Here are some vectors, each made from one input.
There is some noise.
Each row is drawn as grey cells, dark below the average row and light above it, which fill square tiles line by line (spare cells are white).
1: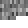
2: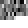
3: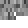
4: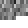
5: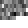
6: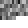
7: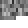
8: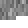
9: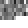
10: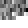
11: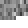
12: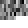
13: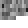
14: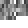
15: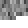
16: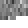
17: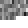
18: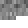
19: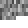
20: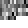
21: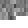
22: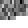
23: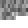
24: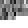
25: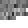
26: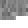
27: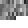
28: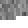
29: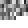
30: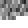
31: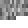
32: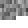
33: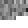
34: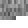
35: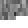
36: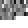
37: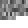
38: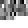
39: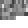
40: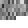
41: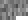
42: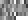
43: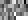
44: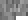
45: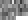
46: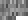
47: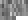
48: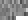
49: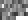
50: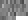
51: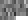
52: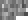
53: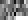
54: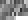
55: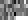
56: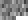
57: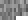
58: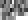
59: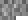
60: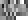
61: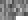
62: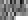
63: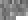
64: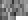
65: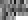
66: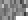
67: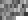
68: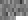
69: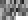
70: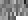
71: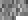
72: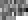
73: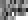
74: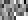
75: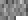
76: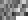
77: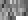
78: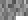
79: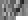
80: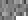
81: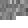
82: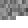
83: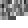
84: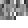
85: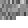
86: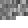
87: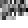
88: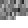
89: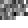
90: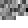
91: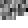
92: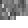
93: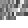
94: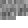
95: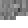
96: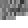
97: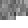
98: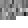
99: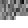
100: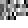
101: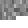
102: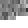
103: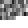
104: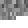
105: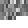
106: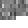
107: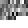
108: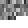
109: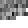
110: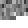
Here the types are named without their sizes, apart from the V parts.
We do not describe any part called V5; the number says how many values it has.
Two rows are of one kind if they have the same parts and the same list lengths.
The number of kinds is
2.
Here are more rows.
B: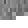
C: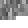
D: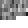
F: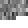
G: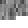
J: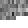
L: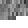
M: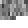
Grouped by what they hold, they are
B, C, D, J
F, G, L, M

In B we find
a point on a line and four true/false values.
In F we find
a point on a line and a value of V5.
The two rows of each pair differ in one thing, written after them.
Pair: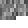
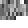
the place on the line
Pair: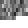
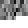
the place on the line
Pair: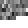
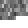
the value of V5
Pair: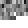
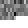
the value of V5
